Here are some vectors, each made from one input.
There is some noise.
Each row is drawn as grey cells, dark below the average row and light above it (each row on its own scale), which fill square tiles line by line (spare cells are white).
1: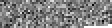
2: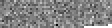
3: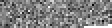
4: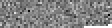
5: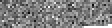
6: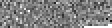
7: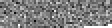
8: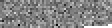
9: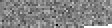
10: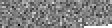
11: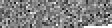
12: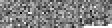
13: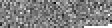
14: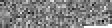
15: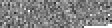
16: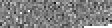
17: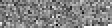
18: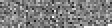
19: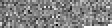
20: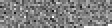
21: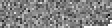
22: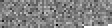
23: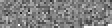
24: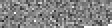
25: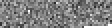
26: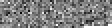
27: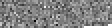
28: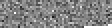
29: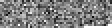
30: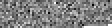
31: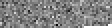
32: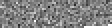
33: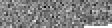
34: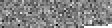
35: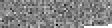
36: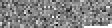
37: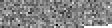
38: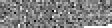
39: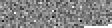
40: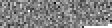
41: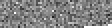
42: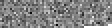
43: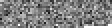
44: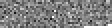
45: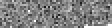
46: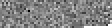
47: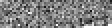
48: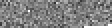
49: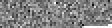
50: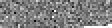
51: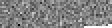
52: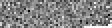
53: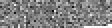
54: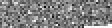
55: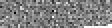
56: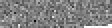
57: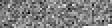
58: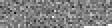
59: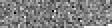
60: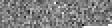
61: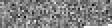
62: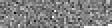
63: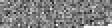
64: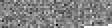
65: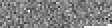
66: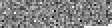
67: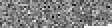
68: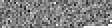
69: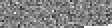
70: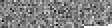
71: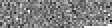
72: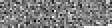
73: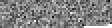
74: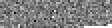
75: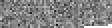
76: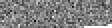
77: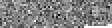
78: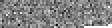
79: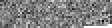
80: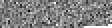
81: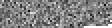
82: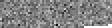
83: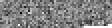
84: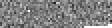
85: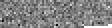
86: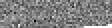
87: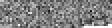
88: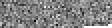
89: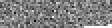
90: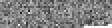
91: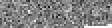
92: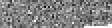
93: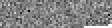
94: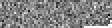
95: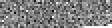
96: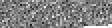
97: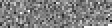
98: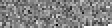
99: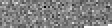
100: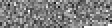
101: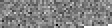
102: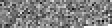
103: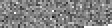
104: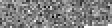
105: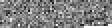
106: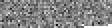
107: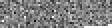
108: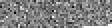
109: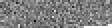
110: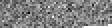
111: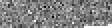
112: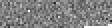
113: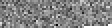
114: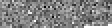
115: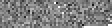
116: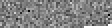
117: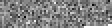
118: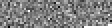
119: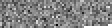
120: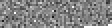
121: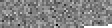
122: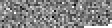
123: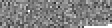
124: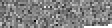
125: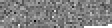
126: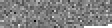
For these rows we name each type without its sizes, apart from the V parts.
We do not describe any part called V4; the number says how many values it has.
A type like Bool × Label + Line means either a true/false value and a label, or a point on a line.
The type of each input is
Bool × (Label + Line) × V4.
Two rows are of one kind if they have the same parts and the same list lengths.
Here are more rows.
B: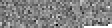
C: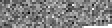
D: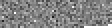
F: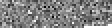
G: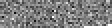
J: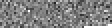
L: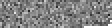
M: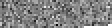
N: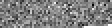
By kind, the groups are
B, C, G, J, M
D, F, L, N

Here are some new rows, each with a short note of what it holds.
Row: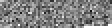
a label, a true/false value and a value of V4
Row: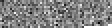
a point on a line, a true/false value and a value of V4
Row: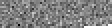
a point on a line, a true/false value and a value of V4
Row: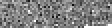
a label, a true/false value and a value of V4
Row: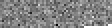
a point on a line, a true/false value and a value of V4
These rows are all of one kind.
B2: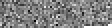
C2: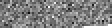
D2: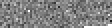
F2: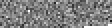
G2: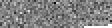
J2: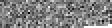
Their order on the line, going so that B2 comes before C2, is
B2, F2, C2, J2, D2, G2.
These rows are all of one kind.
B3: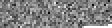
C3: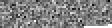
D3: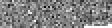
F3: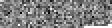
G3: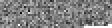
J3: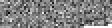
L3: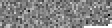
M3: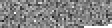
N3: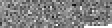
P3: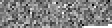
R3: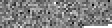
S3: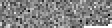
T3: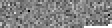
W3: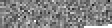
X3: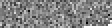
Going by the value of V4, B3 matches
C3, P3, R3 and W3.
